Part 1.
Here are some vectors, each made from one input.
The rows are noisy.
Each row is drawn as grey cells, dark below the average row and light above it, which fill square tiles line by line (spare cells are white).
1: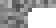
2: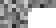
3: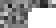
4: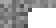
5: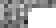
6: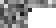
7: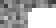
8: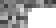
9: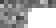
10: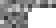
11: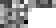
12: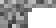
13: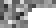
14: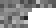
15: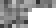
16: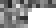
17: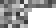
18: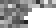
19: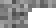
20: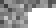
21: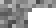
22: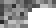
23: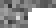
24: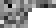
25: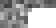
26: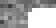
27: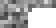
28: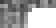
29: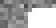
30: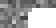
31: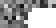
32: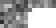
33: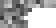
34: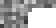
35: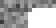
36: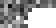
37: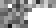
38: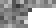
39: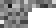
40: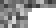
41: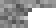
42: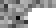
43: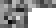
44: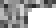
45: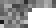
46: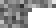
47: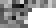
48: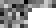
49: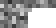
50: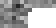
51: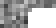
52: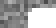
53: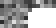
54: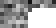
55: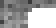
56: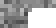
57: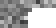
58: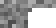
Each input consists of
a point on an 8-point line.
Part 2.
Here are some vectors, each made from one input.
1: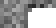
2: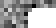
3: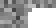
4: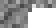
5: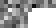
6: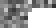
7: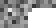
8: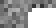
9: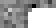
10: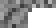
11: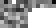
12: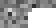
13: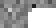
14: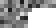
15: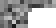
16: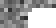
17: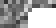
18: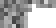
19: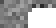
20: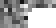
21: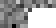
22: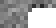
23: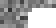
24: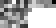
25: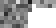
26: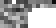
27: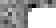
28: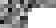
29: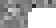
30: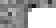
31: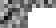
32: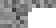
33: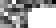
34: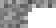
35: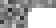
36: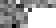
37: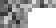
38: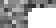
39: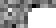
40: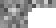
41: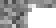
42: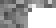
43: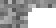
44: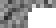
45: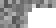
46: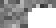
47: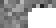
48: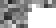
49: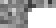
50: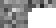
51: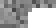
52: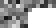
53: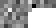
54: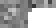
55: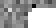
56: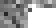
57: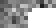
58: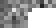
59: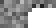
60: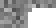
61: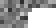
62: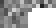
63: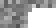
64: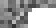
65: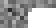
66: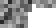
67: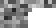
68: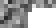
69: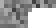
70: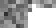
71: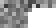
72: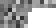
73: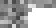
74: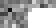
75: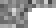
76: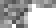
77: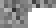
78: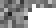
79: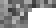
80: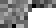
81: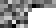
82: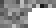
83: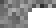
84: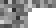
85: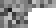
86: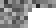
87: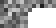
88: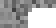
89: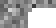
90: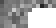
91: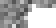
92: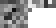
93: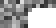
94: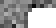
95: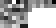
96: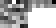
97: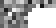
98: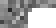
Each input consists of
either a point on a 6-point circle, or a fixed value.
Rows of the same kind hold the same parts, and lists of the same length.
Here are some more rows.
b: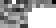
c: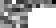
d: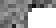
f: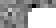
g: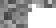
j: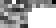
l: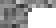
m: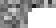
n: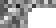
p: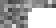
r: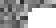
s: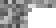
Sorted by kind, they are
b, c, j
d, f, g, l, m, n, p, r, s

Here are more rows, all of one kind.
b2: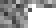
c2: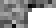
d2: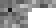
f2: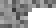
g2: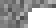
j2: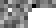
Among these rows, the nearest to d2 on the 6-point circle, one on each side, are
c2 and g2.
